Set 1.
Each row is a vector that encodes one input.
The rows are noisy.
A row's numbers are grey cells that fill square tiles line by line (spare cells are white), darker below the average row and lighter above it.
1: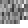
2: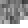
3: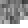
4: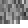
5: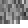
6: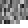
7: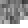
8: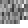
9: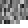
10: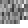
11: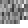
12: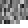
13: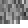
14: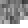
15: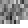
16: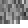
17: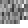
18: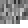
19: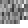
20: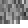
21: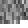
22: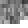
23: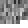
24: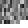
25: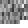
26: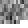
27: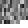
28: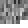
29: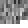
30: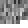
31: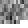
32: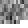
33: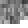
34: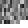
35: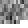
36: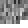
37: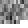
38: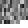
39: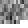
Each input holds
a point on a 6-point line.
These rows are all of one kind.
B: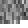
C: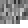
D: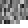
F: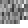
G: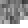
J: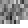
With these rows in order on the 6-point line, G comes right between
C and J.
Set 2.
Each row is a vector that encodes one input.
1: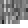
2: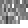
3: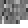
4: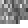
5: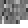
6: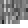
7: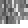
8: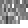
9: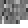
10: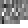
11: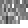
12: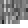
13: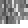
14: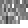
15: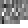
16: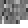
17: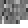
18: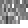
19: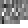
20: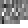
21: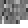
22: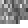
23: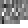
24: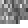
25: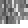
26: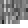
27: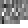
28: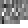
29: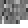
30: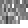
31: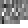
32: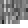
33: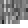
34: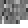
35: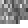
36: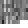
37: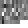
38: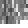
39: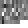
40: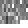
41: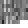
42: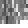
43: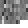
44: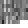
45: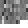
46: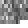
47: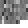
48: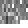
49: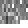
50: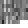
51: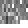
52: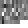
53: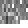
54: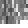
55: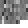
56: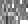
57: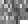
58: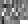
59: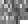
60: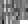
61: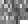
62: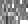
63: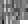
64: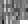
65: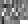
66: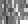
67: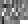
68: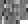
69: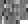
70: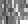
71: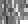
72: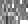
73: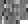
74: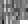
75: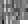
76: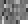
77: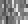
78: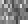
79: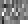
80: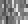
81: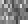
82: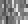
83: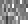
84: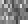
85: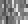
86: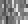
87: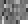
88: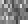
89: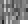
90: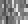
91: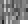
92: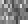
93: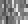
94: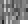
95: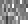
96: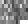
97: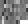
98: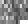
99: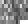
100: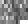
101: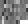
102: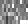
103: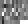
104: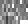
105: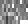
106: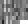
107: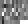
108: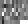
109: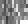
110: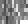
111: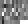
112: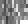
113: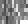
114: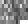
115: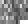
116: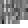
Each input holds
a point on a 6-point line.
